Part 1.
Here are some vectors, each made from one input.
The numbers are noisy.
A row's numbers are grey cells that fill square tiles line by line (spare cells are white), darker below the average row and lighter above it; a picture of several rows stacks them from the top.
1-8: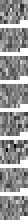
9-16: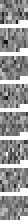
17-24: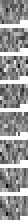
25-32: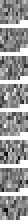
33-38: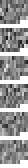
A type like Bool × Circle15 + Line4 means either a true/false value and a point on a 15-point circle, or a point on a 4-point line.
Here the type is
Line8 × Line8.
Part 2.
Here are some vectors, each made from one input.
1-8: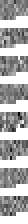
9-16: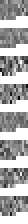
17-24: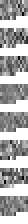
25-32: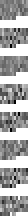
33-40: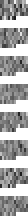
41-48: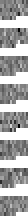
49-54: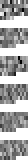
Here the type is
Bool × Bool × Bool × Bool.
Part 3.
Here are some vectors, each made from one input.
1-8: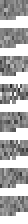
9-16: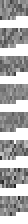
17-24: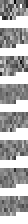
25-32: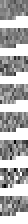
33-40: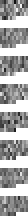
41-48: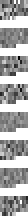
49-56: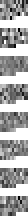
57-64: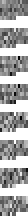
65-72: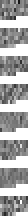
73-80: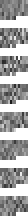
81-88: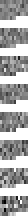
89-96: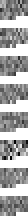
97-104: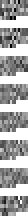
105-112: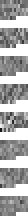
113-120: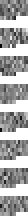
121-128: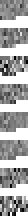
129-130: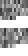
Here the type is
Circle19.
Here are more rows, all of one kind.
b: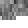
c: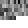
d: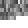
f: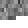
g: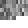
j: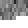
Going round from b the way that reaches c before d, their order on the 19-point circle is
b, c, j, d, g, f.
